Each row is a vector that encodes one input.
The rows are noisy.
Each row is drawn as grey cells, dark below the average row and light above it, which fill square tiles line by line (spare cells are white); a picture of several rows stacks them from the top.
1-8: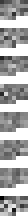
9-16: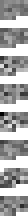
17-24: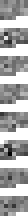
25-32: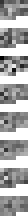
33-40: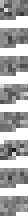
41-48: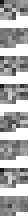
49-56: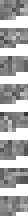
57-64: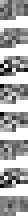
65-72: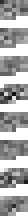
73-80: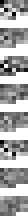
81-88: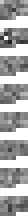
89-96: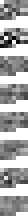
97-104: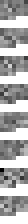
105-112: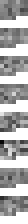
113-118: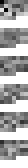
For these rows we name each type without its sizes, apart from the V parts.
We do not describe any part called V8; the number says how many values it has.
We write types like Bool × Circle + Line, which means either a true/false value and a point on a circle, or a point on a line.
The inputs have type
Bool × (Line + V8).
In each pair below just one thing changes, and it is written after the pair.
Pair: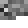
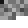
the true/false value
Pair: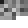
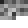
the true/false value
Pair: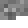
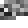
the value of V8
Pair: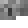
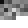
the value of V8
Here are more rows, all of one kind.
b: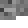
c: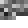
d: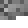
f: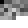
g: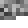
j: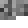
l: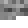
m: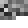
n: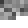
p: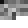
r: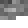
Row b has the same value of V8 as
f, j and r.
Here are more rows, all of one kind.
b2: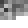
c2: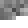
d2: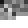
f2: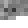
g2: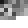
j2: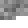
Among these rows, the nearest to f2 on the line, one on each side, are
b2 and d2.
